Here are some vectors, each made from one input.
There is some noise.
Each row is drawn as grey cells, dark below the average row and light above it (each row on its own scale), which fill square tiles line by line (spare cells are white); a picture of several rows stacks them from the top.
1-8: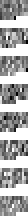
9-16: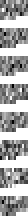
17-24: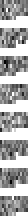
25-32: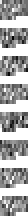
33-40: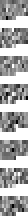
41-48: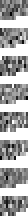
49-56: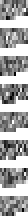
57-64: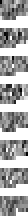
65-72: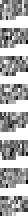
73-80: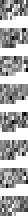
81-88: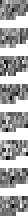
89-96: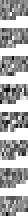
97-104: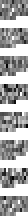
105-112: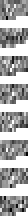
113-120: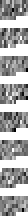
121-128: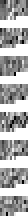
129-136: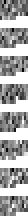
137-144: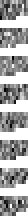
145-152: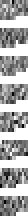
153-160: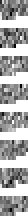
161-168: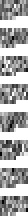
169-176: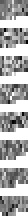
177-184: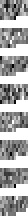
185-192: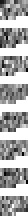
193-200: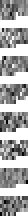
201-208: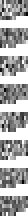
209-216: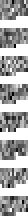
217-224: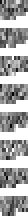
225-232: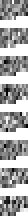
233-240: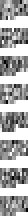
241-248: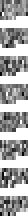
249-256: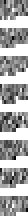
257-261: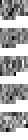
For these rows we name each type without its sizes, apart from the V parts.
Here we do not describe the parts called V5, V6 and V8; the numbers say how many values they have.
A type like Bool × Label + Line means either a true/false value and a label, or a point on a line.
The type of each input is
Circle × Line × ((Line + V6) × V5 + V8).
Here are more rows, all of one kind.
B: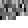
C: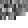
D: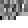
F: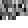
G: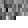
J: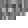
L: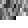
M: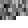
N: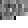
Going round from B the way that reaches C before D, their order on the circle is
B, G, C, M, N, L, D, J, F.
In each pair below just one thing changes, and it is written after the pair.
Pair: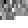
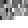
the value of V5
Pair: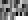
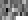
the place on one of the two lines
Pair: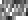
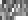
the value of V5
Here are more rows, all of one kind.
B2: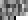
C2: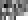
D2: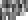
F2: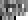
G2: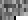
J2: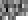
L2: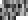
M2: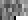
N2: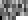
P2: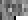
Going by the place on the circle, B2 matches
D2, J2, L2 and N2.
